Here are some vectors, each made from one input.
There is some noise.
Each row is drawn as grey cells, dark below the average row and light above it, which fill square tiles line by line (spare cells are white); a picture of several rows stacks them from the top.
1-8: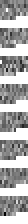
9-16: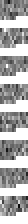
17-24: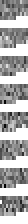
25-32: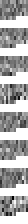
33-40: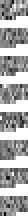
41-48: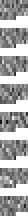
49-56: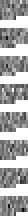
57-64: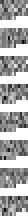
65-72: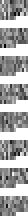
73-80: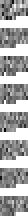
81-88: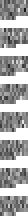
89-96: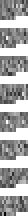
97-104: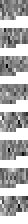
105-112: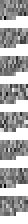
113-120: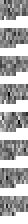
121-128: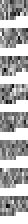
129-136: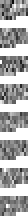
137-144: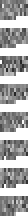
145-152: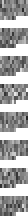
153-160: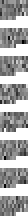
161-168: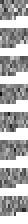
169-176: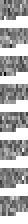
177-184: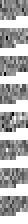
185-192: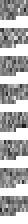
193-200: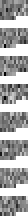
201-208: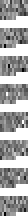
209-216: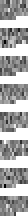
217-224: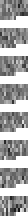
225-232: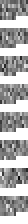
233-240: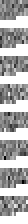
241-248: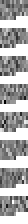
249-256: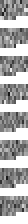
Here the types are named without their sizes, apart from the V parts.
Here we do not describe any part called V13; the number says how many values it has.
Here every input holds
either a label, or a point on a line and a true/false value, or two values of V13.
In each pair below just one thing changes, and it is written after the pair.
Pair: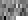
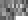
the true/false value
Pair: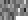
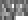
the place on the line
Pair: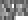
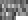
the place on the line
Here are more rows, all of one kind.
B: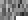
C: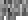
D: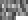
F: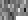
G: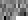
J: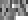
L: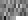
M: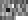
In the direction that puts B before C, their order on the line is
J, D, M, L, G, F, B, C.
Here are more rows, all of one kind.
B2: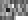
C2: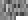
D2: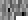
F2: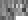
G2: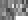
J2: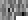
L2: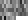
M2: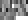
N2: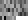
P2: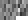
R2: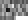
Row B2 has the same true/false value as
F2, G2, M2 and R2.
